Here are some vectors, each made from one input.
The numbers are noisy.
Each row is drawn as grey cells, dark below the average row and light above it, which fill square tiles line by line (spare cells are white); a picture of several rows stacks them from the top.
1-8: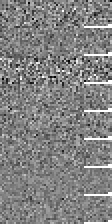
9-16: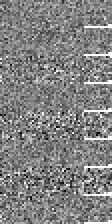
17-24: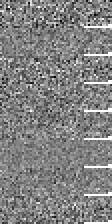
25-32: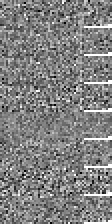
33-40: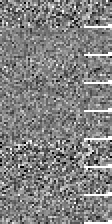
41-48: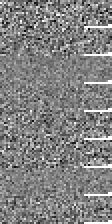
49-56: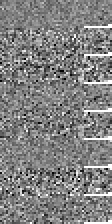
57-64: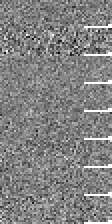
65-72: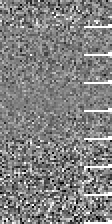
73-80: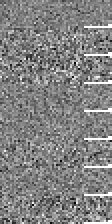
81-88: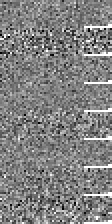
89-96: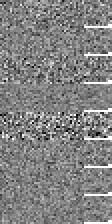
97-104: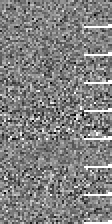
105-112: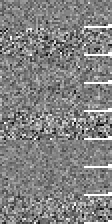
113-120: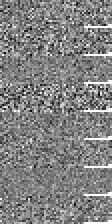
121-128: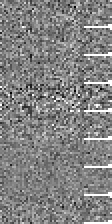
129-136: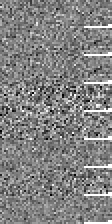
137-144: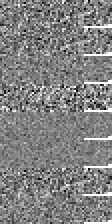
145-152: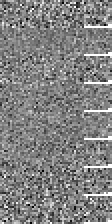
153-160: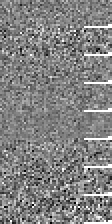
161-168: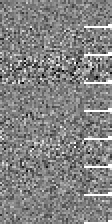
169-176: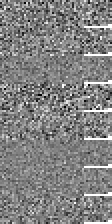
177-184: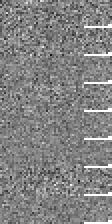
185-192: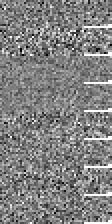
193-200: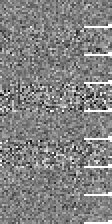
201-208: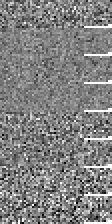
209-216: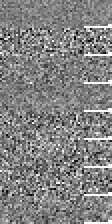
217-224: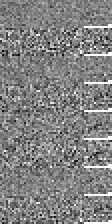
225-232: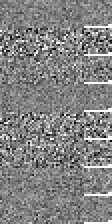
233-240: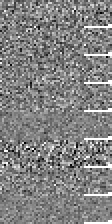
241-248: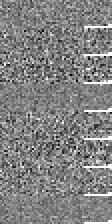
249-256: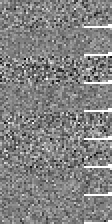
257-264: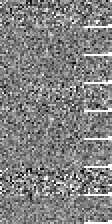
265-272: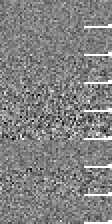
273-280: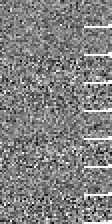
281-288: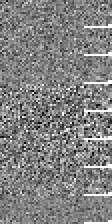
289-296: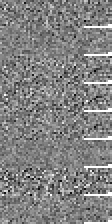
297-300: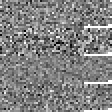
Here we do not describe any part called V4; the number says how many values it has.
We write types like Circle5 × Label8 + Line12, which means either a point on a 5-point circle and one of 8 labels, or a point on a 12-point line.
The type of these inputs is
Label6 × Label6 + V4.
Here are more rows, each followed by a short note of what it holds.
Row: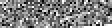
a value of V4
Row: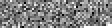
a value of V4
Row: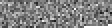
a value of V4
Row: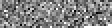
a value of V4
